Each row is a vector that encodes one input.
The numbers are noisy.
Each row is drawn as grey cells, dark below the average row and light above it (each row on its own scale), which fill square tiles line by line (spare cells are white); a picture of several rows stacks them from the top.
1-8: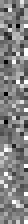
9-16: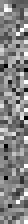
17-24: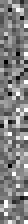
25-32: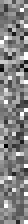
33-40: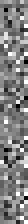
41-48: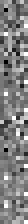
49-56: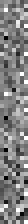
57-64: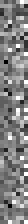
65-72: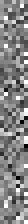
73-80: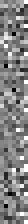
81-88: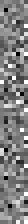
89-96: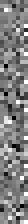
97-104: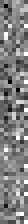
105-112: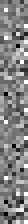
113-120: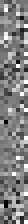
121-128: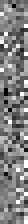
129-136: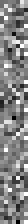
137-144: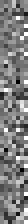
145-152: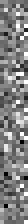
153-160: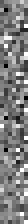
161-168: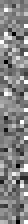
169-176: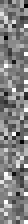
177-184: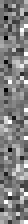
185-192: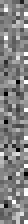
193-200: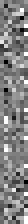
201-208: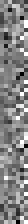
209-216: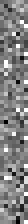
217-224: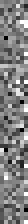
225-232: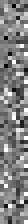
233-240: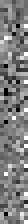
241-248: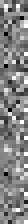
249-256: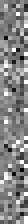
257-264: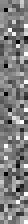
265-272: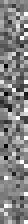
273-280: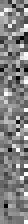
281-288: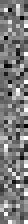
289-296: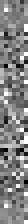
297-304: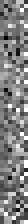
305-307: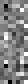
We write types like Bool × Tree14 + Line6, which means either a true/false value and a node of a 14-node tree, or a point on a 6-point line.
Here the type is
Bool × (Circle11 + Unit).
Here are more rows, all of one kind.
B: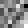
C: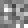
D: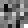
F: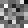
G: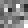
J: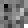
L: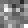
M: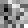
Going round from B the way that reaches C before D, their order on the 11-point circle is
B, G, C, L, F, D, J, M.
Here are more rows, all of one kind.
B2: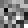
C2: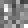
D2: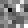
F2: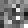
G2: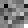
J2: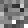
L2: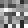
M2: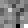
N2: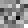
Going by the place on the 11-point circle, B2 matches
J2 and M2.
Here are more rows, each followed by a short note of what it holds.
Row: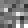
a point on an 11-point circle and a true/false value
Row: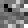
a true/false value
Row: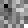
a true/false value
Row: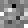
a point on an 11-point circle and a true/false value
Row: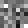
a point on an 11-point circle and a true/false value
